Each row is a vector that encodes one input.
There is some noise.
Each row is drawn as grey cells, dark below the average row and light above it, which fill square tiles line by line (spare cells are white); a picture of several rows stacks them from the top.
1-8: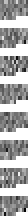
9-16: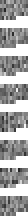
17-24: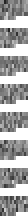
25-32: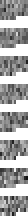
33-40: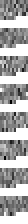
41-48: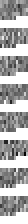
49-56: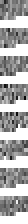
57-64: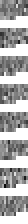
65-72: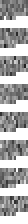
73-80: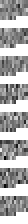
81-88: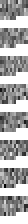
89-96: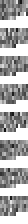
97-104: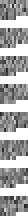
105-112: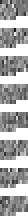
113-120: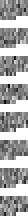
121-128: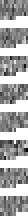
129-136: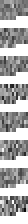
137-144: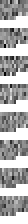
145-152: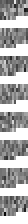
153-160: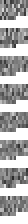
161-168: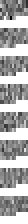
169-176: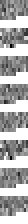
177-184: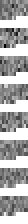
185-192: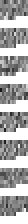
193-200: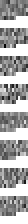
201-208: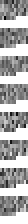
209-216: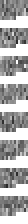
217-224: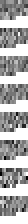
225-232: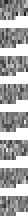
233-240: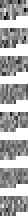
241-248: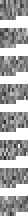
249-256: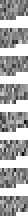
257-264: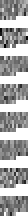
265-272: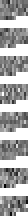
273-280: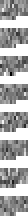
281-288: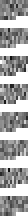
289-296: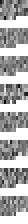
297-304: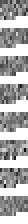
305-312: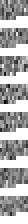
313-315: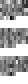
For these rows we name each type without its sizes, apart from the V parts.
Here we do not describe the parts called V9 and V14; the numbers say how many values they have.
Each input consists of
a value of V14, together with either a point on a circle and a value of V9, or a node of a tree.
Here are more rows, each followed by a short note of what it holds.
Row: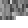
a point on a circle, a value of V9 and a value of V14
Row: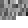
a point on a circle, a value of V9 and a value of V14
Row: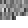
a node of a tree and a value of V14
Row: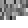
a point on a circle, a value of V9 and a value of V14
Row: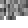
a point on a circle, a value of V9 and a value of V14
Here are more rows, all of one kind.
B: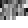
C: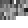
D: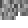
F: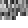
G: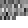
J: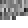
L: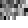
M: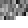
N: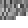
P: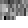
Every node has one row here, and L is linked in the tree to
C and G.
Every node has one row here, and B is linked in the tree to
C.
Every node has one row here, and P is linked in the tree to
M.
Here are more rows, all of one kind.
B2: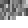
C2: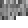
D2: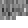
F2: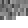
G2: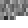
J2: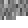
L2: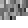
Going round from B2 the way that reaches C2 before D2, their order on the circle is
B2, L2, C2, G2, D2, F2, J2.
